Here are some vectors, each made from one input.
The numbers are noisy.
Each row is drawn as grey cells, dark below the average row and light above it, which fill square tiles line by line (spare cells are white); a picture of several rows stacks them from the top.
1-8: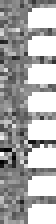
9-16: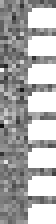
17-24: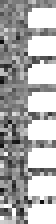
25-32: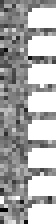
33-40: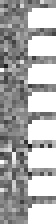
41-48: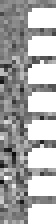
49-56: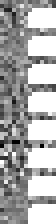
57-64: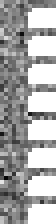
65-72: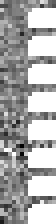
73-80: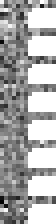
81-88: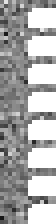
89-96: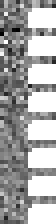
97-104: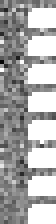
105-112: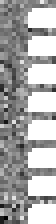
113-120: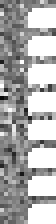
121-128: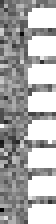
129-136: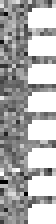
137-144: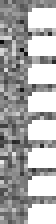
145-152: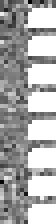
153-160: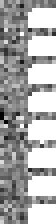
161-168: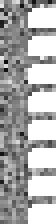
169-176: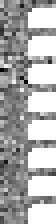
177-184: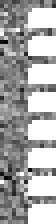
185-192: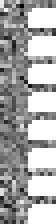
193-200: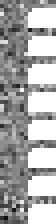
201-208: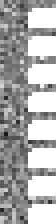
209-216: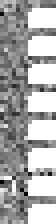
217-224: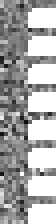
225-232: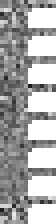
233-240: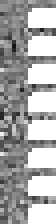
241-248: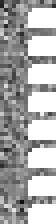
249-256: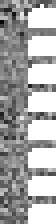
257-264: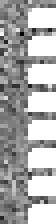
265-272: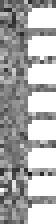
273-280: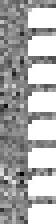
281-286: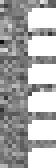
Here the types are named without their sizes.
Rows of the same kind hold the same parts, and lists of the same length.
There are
2 kinds of row.
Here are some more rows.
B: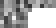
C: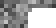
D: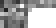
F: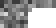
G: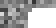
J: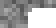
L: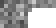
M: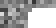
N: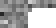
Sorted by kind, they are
B, G, M
C, D, F, J, L, N

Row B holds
a label.
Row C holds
a label and a node of a tree.
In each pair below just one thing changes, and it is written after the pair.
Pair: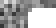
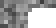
the label
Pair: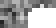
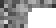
the node of the tree
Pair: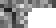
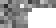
the node of the tree
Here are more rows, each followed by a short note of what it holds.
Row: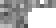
a label and a node of a tree
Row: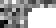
a label
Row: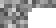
a label and a node of a tree
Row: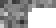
a label and a node of a tree
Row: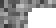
a label and a node of a tree
